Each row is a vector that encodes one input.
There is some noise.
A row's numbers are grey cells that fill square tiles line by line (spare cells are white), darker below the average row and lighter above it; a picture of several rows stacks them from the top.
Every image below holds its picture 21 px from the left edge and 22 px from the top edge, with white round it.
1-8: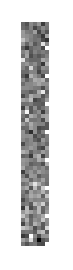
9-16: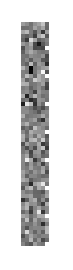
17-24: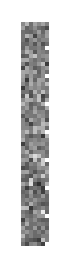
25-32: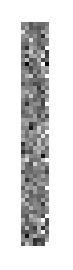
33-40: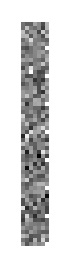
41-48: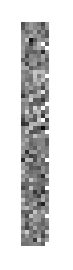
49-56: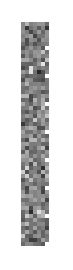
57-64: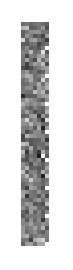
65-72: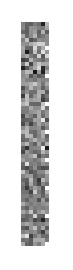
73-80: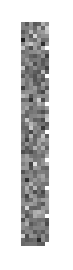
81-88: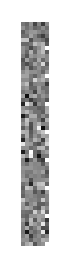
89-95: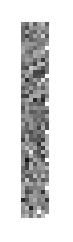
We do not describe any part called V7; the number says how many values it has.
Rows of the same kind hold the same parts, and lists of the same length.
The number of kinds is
2.
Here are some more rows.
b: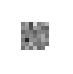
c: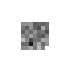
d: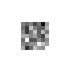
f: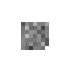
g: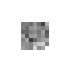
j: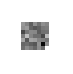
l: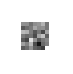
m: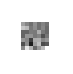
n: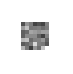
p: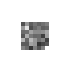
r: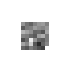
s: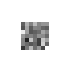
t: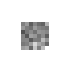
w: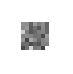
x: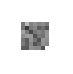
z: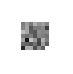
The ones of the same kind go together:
b, c, d, f, g, j, m, n, p, s, t, w, x, z
l, r

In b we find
a true/false value and a value of V7.
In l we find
a point on a 4-point line and a true/false value.
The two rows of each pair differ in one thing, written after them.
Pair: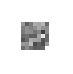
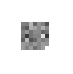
the true/false value
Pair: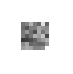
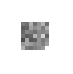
the place on the 4-point line
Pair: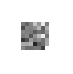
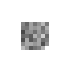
the true/false value
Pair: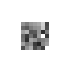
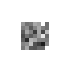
the place on the 4-point line
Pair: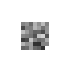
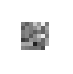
the place on the 4-point line
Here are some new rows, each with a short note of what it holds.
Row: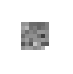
a true/false value and a value of V7
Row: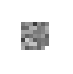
a point on a 4-point line and a true/false value
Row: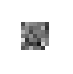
a true/false value and a value of V7
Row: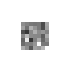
a true/false value and a value of V7
